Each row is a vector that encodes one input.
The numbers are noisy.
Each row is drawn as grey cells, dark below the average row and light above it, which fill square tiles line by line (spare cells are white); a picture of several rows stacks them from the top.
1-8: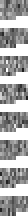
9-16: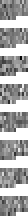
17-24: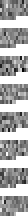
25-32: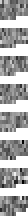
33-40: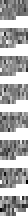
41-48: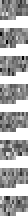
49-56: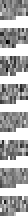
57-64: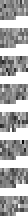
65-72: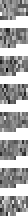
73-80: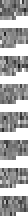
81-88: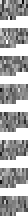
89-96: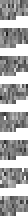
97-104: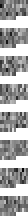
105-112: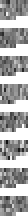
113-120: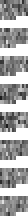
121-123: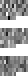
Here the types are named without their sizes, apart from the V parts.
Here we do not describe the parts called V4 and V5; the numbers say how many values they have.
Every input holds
a point on a circle and a value of V5, together with either four true/false values, or a value of V4.
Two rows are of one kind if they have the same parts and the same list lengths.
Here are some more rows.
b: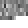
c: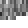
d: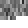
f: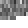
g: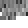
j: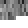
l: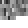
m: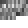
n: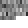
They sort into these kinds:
b, d, l, m, n
c, f, g, j

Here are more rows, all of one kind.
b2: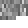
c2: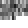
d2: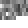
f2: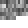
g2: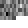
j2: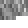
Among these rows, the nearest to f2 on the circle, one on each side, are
d2 and g2.
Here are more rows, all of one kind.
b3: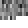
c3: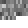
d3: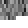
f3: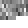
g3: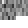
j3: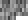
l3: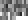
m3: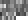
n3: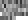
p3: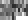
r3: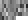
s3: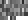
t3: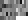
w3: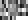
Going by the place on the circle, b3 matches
c3, d3 and m3.
